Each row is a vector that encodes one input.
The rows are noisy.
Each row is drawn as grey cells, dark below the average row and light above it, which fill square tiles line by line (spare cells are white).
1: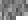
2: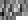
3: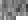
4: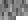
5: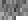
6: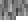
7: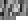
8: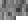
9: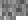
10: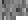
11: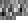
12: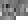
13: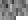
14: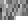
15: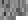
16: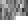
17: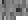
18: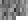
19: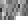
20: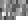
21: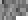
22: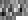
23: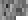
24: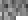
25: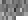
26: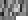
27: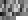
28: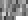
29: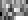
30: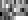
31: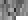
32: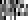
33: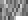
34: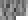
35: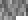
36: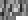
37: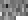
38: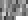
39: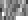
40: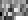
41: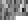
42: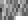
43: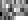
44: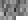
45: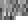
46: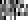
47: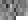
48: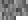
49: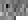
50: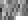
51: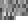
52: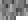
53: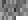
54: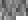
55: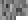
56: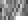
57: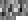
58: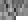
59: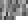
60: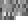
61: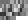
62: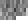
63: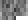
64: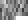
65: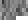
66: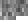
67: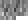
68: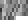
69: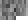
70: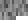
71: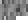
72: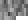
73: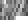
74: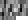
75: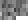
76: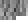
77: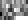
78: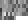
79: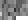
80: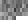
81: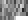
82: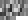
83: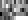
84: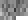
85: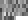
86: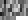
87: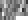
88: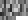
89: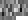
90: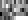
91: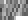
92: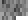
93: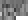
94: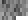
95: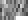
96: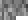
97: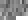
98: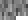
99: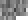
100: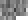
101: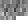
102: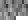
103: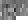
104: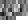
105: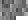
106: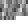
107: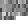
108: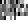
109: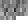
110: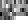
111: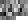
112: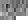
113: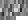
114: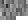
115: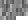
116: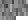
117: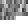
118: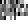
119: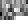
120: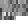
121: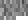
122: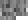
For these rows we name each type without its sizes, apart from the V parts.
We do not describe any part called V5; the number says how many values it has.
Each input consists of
a list of items, each either a point on a circle and a value of V5, or a point on a line.
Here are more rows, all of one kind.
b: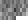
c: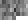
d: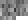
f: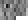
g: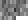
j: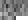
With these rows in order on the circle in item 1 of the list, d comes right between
g and j.
